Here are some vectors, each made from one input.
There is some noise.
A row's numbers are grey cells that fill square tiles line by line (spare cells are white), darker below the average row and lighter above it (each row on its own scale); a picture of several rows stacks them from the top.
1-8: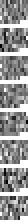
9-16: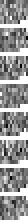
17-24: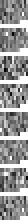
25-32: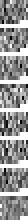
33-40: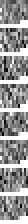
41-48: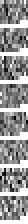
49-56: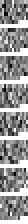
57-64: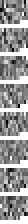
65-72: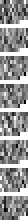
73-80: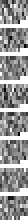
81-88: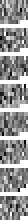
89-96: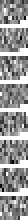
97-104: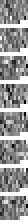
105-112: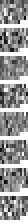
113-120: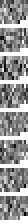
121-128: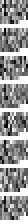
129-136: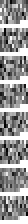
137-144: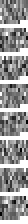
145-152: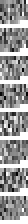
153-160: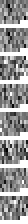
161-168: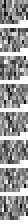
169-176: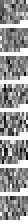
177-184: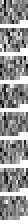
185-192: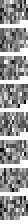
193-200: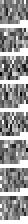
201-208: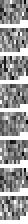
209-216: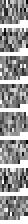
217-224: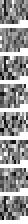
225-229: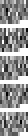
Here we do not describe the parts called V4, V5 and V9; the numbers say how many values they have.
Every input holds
either a point on a 6-point circle and a true/false value, or a point on a 6-point line, a value of V4 and a value of V5, or a value of V9.
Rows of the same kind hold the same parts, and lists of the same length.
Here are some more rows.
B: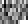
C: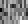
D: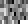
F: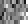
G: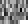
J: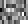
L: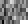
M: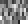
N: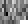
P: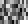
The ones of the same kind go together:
B, G, L, N, P
C, F, J
D, M

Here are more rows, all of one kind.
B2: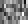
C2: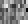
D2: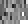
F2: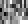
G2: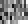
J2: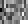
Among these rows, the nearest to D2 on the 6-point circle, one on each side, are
G2 and J2.
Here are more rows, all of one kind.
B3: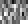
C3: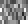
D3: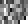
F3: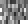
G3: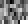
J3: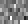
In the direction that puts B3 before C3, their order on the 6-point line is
G3, F3, J3, B3, D3, C3.
